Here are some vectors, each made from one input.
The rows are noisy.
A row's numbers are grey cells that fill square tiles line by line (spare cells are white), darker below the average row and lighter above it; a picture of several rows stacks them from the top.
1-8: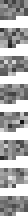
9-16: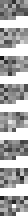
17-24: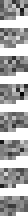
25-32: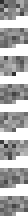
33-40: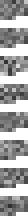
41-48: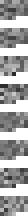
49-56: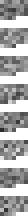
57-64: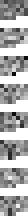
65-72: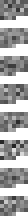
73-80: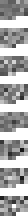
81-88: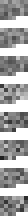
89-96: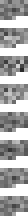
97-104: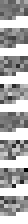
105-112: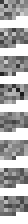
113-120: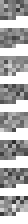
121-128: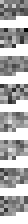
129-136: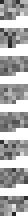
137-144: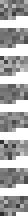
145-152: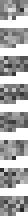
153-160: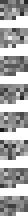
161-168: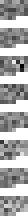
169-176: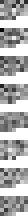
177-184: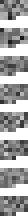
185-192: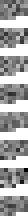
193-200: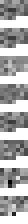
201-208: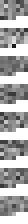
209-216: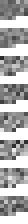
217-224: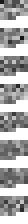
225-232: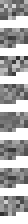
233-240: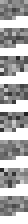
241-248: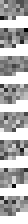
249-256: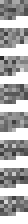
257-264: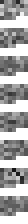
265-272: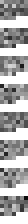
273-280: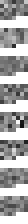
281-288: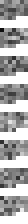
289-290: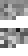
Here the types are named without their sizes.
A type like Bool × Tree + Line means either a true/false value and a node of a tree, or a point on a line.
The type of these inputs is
Tree × Tree × (Tree + Unit).
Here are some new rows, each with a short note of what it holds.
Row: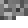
a node of each of two trees
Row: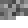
a node of each of two trees
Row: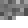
a node of each of two trees
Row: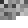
a node of each of three trees
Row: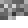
a node of each of two trees
